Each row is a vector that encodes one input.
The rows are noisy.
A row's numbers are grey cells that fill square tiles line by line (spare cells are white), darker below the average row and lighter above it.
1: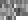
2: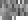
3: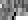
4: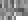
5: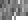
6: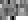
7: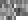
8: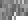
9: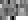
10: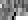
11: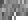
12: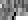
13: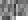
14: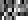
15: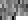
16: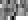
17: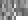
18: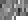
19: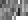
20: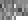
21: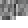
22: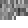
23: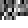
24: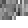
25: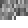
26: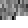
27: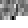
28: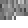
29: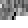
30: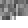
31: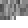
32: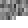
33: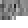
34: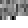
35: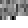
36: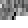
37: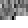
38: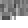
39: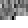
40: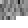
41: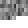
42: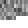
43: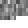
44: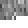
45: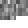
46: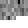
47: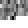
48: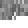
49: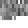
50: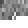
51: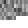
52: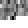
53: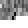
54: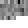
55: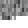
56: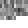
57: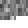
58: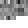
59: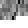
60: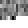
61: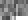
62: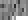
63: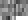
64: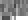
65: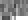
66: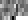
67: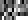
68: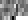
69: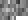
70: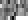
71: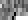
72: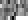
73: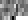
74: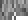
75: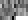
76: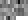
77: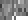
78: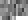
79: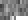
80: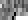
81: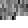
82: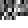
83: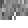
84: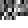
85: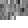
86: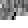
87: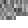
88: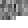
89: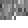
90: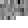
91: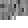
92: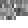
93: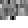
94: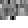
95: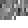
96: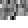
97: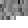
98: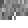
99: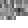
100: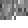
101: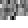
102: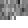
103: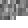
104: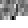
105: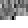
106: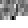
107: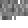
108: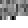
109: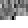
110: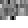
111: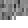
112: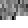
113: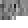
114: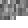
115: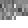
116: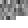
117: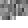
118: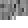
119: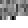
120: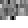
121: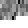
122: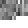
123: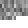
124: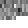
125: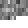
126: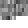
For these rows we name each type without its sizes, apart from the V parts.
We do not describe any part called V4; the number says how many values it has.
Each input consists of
a list of items, each a true/false value and a value of V4.
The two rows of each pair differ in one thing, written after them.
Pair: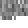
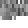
the true/false value in item 2 of the list
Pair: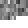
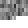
the value of V4 in item 1 of the list
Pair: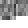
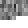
the value of V4 in item 1 of the list
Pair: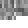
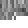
the value of V4 in item 1 of the list
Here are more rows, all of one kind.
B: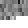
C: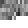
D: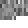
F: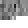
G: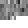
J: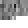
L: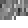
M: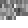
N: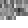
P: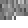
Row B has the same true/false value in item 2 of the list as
F, G, J and P.
